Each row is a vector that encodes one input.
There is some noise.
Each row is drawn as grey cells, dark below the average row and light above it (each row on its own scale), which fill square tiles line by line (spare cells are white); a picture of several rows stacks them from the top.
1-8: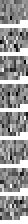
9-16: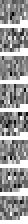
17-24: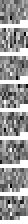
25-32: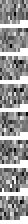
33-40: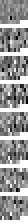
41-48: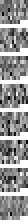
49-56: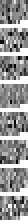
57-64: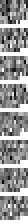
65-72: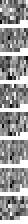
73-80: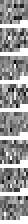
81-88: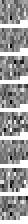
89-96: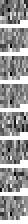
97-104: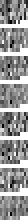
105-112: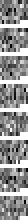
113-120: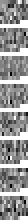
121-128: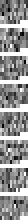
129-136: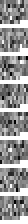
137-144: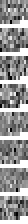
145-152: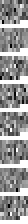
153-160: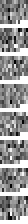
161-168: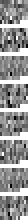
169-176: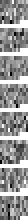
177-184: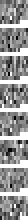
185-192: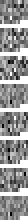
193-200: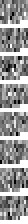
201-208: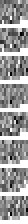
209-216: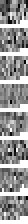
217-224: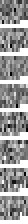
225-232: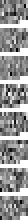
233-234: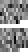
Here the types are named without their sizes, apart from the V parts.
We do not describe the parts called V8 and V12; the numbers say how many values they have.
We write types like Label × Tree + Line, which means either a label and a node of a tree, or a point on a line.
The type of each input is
(Bool × Bool × Bool × Bool + V12) × (Line + V8).
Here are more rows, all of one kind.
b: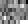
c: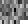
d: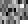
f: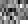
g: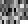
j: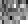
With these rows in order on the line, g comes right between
c and d.
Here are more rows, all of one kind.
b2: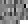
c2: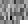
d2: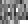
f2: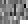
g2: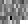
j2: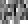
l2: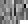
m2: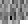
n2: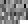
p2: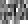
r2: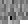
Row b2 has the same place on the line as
d2, j2 and p2.
